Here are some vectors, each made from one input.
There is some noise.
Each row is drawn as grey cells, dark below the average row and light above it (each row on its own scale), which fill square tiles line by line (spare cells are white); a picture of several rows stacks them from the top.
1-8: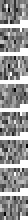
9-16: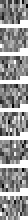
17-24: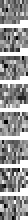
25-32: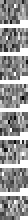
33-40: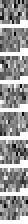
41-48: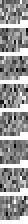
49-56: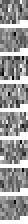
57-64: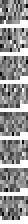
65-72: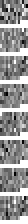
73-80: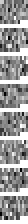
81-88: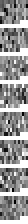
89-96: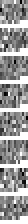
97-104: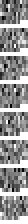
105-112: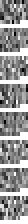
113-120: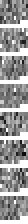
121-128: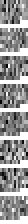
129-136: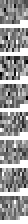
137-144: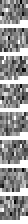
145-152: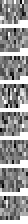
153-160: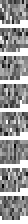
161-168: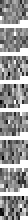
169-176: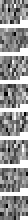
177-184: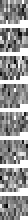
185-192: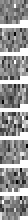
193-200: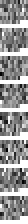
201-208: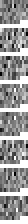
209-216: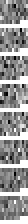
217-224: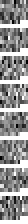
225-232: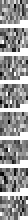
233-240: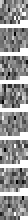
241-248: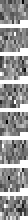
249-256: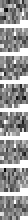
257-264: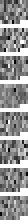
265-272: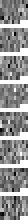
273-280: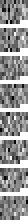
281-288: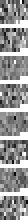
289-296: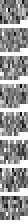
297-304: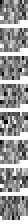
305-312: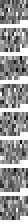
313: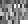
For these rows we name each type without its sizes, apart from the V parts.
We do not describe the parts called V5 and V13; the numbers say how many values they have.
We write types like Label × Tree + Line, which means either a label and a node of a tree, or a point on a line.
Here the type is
(Label + Line × V13) × V5.
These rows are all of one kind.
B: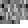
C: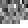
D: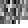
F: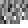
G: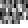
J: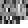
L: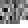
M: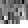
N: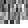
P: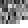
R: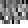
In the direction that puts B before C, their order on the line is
L, N, P, G, J, D, M, B, F, R, C.
